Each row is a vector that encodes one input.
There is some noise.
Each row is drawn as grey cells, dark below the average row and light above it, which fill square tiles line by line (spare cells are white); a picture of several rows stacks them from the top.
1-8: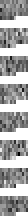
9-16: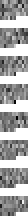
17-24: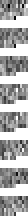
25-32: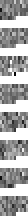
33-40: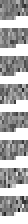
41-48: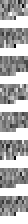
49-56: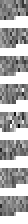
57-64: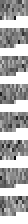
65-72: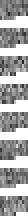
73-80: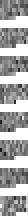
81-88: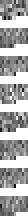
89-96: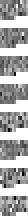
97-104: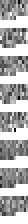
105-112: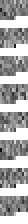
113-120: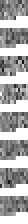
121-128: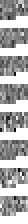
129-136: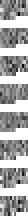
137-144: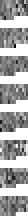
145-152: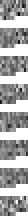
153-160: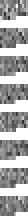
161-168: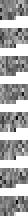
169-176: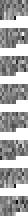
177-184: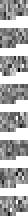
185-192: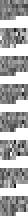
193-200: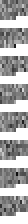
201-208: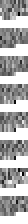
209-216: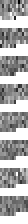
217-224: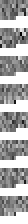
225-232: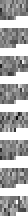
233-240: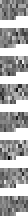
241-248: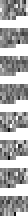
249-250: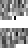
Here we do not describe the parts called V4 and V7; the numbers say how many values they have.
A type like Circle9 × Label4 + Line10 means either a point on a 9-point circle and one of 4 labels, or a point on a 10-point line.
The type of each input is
((Bool × Bool × Bool + Unit) × Label8 + V7) × V4.
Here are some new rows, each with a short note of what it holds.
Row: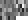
one of 8 labels, three true/false values and a value of V4
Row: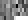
one of 8 labels and a value of V4
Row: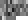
one of 8 labels and a value of V4
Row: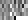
a value of V4 and a value of V7
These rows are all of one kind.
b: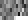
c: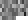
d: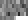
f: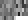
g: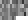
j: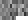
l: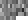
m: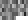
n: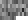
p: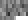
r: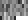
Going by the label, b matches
f and g.
